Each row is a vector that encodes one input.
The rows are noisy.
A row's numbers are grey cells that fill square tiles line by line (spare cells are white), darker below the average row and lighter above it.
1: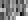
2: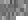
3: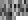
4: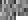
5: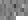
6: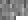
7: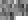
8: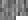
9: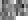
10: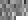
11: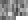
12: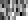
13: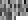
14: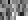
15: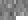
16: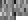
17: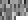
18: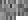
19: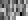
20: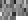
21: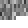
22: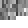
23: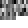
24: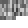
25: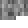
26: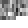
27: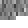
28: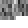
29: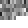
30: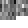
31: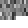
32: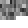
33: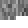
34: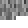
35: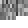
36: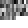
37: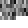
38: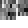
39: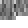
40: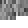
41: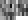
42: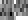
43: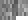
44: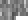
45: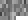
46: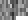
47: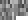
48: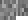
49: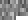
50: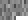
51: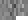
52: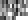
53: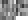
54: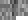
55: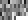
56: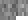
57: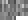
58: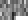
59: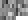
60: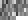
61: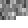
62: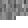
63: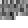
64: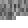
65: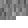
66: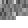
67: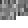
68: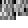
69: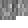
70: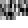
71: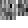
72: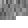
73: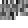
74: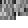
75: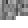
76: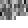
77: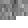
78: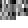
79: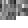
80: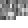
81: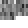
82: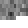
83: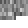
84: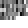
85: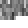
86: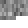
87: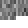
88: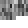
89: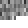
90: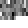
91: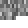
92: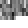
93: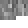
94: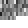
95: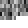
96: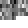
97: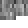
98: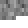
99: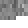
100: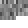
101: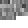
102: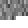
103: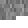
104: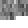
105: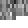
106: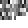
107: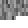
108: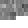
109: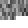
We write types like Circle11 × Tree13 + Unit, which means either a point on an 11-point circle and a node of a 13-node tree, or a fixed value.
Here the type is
List2(Line5).
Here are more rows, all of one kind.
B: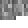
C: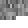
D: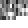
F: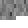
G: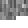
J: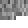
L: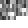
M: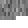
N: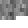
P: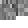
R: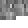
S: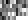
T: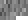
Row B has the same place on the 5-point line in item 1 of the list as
F and N.
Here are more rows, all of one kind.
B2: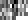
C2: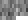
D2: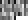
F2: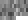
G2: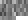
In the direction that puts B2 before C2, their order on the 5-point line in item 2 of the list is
B2, D2, G2, F2, C2.
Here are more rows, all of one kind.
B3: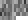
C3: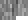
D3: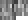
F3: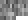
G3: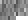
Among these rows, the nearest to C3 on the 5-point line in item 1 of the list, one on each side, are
D3 and G3.
